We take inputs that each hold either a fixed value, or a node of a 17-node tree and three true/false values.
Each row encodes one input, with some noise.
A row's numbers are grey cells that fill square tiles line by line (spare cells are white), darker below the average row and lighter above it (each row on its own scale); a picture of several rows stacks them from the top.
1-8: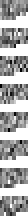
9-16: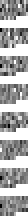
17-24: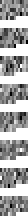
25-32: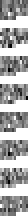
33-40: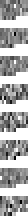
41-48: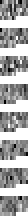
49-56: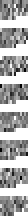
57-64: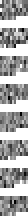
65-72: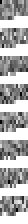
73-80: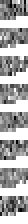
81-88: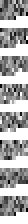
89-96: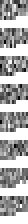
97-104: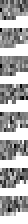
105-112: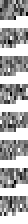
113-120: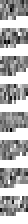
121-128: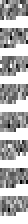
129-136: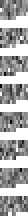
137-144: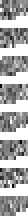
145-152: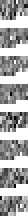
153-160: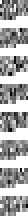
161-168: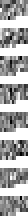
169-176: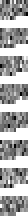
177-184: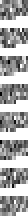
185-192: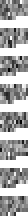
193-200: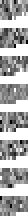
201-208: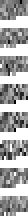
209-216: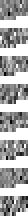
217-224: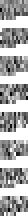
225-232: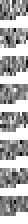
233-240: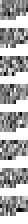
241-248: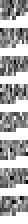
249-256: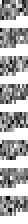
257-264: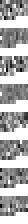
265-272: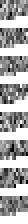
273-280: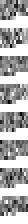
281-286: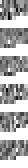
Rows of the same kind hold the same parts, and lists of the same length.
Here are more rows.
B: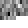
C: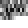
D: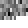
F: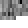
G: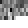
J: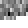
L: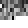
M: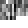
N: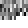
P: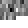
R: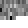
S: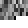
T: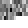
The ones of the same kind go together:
B, C, D, F, G, J, L, M, N, P, R, T
S

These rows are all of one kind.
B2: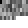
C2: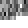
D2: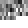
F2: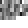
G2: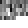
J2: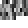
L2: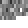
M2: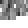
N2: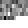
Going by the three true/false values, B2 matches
D2, L2 and M2.
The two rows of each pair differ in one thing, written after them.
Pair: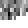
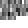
one of the three true/false values
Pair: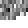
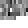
the node of the tree
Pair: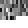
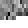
one of the three true/false values
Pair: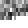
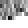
the node of the tree
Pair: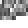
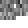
the node of the tree
